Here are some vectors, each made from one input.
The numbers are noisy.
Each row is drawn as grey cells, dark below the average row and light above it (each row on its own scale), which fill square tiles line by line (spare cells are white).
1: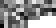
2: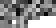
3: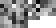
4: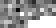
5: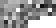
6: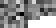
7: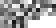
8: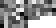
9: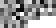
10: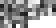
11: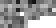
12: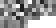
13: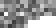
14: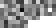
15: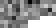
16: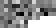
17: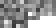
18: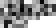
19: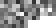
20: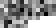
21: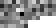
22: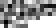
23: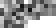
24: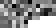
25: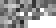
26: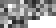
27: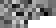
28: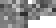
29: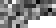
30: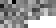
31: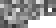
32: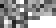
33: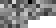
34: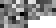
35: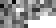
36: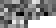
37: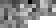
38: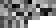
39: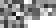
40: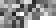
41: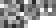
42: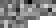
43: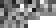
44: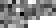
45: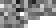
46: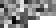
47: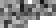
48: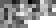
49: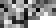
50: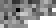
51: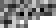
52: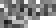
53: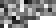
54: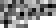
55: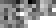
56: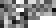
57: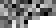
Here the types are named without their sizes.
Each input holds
a label, together with either a fixed value, or three true/false values.
